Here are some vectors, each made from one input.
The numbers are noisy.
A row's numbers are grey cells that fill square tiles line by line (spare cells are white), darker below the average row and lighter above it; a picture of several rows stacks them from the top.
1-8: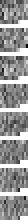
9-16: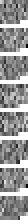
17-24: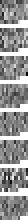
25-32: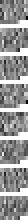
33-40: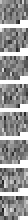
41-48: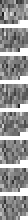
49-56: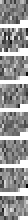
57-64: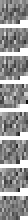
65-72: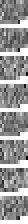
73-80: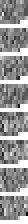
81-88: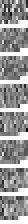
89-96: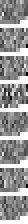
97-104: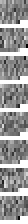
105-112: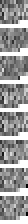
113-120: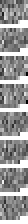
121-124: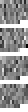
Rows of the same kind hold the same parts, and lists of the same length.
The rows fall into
4 kinds.
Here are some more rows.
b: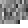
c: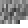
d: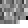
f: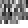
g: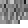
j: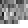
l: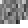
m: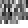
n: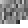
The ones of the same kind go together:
b, c, l, n
d, j
f, m
g

